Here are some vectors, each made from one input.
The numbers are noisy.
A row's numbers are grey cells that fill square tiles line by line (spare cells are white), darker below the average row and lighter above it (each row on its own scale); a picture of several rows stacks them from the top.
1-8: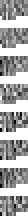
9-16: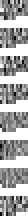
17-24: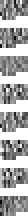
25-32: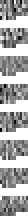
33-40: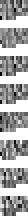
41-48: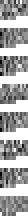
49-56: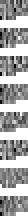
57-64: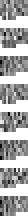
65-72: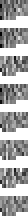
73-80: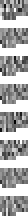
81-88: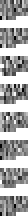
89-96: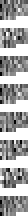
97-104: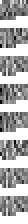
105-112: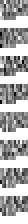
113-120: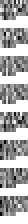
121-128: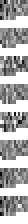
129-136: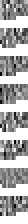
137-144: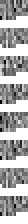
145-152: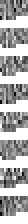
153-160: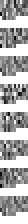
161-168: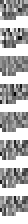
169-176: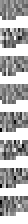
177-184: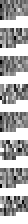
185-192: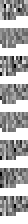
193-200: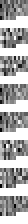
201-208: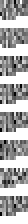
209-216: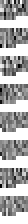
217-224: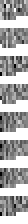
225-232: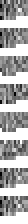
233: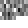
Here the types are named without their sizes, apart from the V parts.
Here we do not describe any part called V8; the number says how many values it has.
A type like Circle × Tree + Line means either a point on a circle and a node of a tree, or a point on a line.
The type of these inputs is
Bool × V8 + List(Line).
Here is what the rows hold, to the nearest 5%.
About 45% of them hold a true/false value and a value of V8. The rest are lists of points on a line.
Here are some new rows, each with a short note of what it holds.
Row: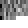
a true/false value and a value of V8
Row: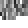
a list of one item
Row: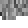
a list of one item
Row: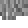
a list of one item
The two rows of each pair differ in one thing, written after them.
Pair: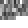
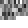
the place on the line in item 1 of the list
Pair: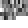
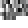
the place on the line in item 1 of the list
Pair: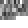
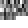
the place on the line in item 2 of the list
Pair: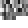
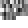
the place on the line in item 2 of the list
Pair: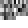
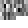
the place on the line in item 1 of the list
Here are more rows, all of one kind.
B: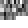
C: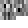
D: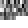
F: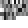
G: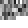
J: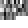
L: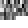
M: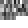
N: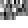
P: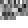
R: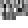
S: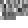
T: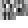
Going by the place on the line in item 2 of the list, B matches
F, J, N and T.
